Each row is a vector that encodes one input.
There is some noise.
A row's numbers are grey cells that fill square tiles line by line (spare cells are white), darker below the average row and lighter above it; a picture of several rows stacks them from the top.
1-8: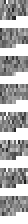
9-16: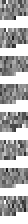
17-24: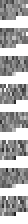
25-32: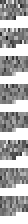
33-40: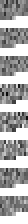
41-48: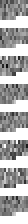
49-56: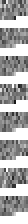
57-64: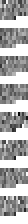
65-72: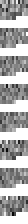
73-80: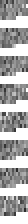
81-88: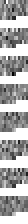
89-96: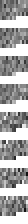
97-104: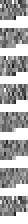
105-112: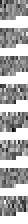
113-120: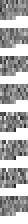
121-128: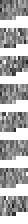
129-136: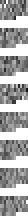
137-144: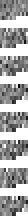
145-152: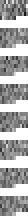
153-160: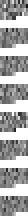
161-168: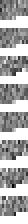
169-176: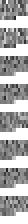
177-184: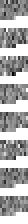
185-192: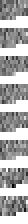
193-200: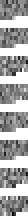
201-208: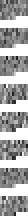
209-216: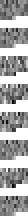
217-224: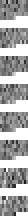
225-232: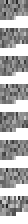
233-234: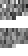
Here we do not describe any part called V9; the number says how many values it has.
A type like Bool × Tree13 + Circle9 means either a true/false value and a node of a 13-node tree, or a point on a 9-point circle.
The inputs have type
Bool × V9 + (Line4 + Line7) × Line5.
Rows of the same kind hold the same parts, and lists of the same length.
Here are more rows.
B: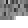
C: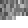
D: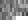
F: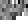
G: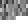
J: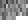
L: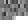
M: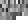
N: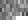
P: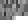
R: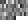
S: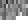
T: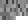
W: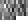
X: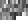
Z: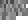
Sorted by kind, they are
B, G, J, L, P, S, T, Z
C, D, N
F, M, R, W, X

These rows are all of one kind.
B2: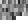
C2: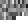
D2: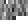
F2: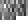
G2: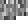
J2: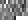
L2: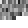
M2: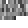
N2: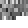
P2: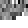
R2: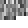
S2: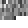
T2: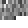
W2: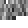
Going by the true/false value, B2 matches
C2, L2, N2 and P2.
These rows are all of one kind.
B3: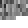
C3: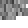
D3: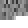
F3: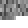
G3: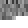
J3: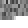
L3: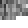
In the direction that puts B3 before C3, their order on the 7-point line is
D3, G3, J3, F3, B3, L3, C3.
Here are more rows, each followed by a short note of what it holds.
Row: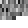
a true/false value and a value of V9
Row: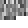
a true/false value and a value of V9
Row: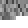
a point on a 5-point line and a point on a 7-point line
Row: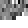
a true/false value and a value of V9
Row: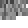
a point on a 5-point line and a point on a 7-point line
